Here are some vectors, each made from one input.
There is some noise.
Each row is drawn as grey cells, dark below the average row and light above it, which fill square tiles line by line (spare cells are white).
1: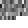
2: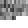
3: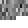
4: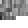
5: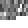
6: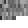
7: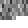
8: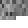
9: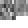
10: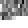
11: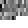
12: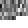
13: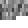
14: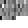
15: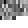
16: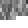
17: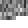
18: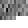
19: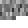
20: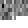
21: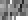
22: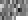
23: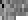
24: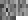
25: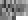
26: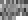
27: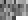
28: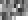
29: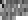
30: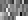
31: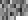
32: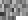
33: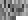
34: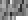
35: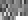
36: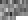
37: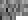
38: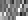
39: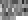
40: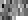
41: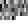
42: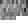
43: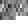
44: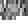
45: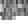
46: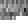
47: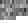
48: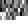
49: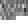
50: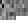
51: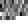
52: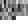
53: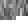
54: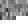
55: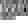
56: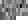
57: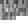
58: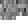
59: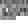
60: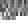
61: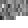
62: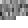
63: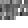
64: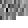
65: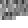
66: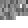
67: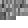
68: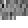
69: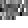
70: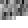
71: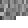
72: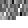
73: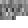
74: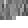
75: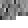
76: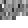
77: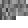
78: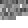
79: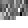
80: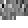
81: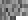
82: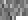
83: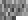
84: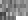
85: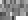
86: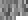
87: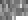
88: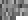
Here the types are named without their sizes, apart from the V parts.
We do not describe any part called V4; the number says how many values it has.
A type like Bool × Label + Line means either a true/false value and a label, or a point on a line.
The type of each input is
(Bool × Bool × Bool × Bool + V4) × Line.
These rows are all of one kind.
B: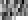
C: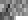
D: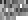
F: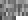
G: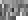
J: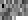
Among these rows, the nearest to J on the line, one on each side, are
C and D.
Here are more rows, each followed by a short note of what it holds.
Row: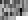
a point on a line and four true/false values
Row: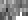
a point on a line and four true/false values
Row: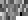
a point on a line and a value of V4
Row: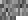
a point on a line and four true/false values
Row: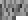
a point on a line and four true/false values
